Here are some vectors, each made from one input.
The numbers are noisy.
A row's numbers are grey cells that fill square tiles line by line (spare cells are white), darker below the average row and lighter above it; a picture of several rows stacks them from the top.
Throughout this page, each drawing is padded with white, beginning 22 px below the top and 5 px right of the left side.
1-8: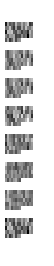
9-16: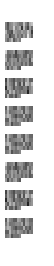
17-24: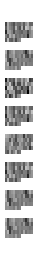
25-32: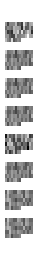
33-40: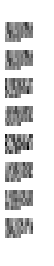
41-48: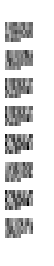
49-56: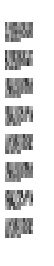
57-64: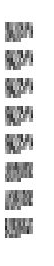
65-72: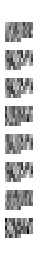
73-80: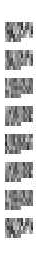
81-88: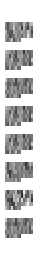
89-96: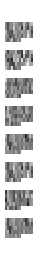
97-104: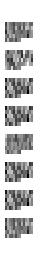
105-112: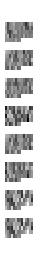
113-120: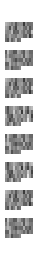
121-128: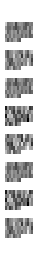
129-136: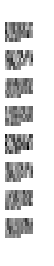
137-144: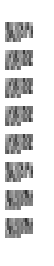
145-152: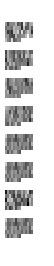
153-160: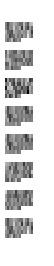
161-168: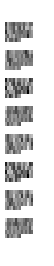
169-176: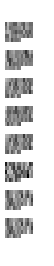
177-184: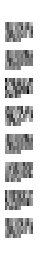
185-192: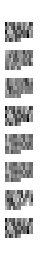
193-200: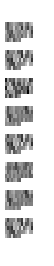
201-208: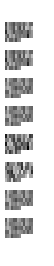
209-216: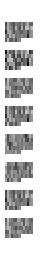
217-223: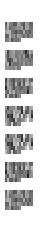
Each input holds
a point on an 8-point line.
